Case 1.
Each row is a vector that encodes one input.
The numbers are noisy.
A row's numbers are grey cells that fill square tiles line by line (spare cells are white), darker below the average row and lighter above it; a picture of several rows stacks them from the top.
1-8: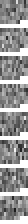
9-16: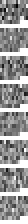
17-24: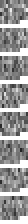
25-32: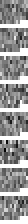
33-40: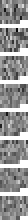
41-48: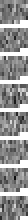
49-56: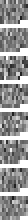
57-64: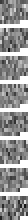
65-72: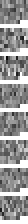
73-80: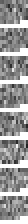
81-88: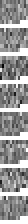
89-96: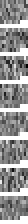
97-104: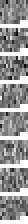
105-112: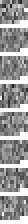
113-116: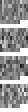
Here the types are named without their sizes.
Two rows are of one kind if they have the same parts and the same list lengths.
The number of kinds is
2.
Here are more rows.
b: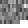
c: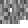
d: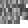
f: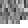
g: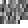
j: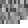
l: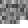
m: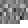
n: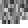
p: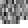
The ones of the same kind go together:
b, c, m
d, f, g, j, l, n, p

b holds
a node of a tree.
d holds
a point on a circle and a node of a tree.
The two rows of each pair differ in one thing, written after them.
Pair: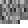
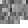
the node of the tree
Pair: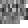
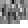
the node of the tree
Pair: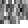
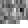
the place on the circle
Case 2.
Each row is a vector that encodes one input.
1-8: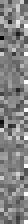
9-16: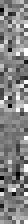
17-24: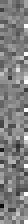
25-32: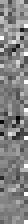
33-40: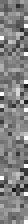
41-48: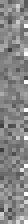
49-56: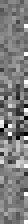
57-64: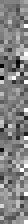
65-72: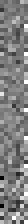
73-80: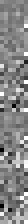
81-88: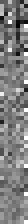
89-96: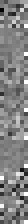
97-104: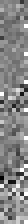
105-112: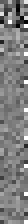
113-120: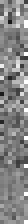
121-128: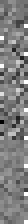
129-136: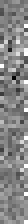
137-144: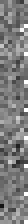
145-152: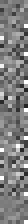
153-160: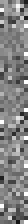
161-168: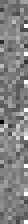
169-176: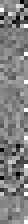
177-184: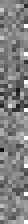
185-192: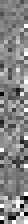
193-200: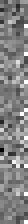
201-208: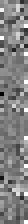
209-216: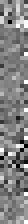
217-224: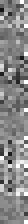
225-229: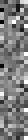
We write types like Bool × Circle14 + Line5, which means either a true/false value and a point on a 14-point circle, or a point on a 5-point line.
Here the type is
Line7 × (Tree19 + Unit).
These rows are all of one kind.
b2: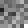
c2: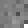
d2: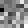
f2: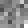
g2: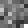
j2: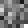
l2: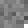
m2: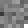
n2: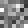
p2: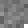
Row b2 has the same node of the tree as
g2 and l2.
